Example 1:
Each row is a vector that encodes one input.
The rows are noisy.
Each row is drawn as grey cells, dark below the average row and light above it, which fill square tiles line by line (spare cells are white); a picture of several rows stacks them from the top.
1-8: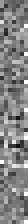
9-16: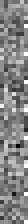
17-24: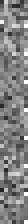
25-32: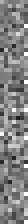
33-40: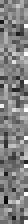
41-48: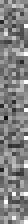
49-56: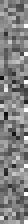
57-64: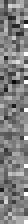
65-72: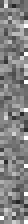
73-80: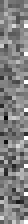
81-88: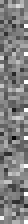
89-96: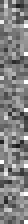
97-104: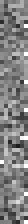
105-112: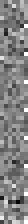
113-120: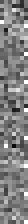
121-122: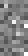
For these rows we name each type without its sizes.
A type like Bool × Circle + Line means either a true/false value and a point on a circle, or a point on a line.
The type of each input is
Line × Tree × (Tree + Unit).
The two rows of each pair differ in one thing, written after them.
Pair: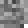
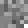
the node of one of the two trees
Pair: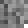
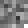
the place on the line
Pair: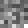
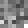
the node of one of the two trees
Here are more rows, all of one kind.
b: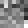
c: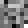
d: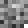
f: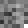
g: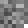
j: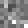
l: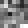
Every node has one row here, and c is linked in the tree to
b and g.
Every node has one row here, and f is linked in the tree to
g and l.
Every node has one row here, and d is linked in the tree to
j.
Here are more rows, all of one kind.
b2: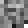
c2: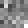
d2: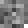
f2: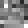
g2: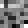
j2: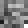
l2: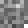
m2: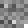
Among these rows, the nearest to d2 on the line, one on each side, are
j2 and m2.
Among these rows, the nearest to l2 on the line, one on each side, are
b2 and j2.
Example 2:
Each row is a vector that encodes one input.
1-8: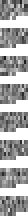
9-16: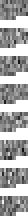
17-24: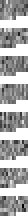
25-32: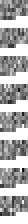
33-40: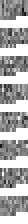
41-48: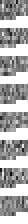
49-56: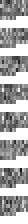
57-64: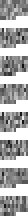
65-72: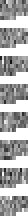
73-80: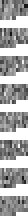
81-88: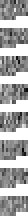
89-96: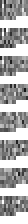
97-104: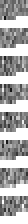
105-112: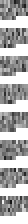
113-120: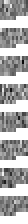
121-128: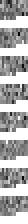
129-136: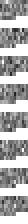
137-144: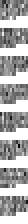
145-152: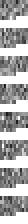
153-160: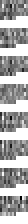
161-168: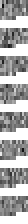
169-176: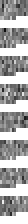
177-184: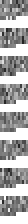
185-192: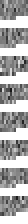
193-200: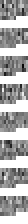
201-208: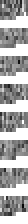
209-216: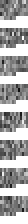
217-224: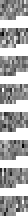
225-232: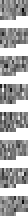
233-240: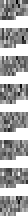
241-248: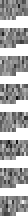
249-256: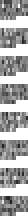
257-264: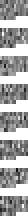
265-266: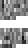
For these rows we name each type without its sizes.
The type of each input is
Label × Line × (Tree + Unit).
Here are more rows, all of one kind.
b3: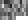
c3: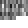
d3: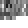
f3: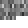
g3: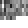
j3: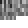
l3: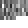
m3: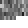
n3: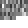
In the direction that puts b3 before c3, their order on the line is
f3, m3, j3, b3, g3, l3, d3, n3, c3.
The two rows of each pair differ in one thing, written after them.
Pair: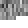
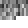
the place on the line
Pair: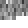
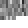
the label
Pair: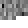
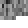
the place on the line
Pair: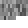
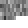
the place on the line
